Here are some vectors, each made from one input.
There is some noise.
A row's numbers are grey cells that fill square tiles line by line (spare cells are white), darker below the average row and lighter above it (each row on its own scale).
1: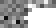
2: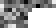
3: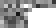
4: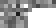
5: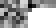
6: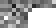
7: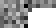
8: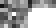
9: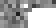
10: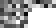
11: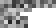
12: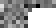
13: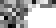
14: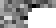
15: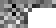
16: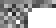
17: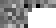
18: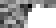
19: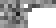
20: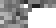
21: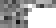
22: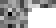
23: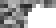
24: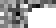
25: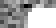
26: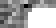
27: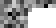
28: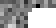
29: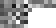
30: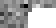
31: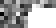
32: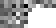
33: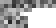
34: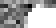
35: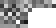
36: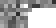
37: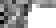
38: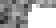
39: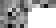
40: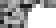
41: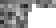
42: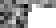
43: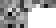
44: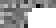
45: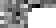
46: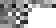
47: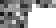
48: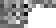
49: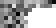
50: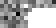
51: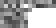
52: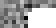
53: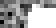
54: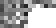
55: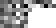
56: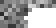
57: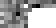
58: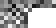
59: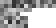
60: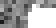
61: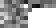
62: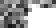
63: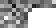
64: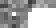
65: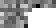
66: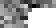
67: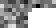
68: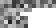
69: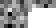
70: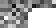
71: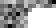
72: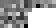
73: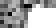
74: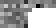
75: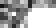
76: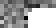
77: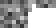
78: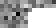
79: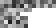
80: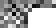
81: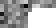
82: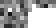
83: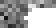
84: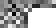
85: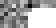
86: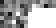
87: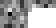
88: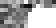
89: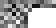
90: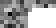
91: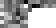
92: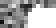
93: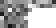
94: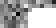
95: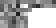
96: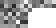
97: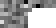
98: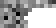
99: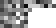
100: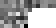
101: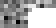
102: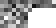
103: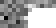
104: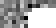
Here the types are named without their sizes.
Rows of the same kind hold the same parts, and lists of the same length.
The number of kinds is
4.
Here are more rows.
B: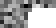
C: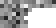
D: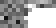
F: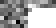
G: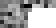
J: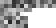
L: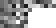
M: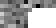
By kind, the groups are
B, G
C, D, F, M
J
L

